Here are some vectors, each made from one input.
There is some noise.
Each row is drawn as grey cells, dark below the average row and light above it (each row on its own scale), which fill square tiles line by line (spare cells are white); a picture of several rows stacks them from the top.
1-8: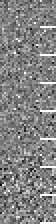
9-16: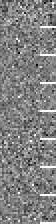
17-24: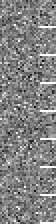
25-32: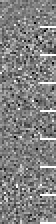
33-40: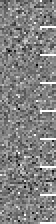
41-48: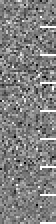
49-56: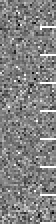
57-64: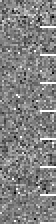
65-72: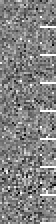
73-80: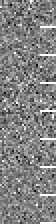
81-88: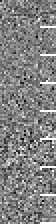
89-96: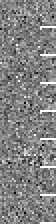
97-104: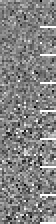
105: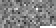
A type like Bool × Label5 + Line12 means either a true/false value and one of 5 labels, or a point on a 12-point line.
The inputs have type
(Bool × Bool × Bool × Bool + Line5 × Line7) × Line6.
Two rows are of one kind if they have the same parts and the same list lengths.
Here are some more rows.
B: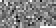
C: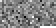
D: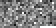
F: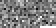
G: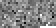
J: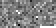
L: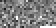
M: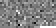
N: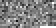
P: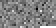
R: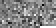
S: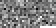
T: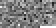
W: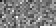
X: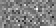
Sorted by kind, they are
B, C, D, F, G, L, N, P, R, S, T, W, X
J, M

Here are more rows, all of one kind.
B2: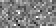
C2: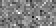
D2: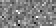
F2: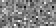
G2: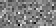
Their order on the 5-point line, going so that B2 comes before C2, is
D2, B2, G2, F2, C2.
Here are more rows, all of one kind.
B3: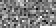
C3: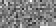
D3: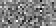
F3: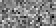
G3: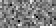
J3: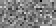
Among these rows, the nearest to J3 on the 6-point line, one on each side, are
B3 and D3.
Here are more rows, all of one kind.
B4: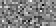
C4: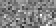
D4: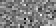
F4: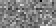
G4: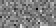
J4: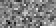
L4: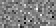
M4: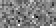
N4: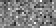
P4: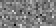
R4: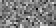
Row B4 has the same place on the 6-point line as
J4, M4 and N4.
